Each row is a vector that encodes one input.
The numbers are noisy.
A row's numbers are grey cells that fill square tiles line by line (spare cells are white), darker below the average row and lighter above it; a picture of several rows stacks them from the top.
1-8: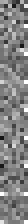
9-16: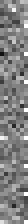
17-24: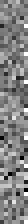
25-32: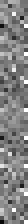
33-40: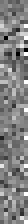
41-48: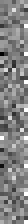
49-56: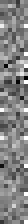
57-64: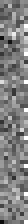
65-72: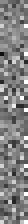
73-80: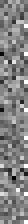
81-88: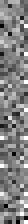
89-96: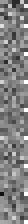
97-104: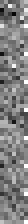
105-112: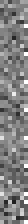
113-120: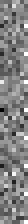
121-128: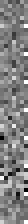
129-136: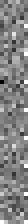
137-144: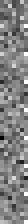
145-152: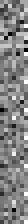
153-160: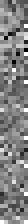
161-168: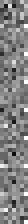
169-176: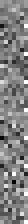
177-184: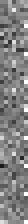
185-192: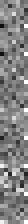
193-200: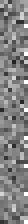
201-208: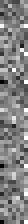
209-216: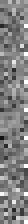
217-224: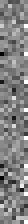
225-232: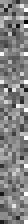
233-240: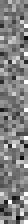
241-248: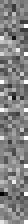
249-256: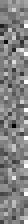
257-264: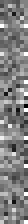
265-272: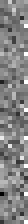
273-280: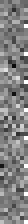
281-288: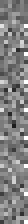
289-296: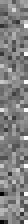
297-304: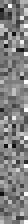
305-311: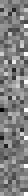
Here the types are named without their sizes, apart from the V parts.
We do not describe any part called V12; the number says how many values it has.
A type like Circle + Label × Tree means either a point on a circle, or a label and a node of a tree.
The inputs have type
List(Bool × V12).
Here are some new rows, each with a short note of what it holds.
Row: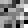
the empty list
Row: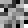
the empty list
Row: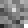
a list of one item
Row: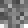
a list of two items
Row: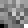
a list of one item
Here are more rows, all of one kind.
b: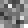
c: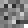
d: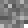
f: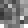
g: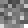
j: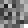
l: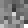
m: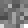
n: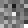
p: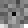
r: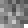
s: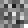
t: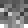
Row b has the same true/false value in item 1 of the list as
c, g, p and r.
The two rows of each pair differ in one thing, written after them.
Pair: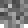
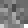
the value of V12 in item 2 of the list
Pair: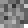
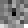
the true/false value in item 2 of the list
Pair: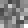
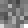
the value of V12 in item 2 of the list
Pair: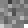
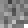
the value of V12 in item 2 of the list
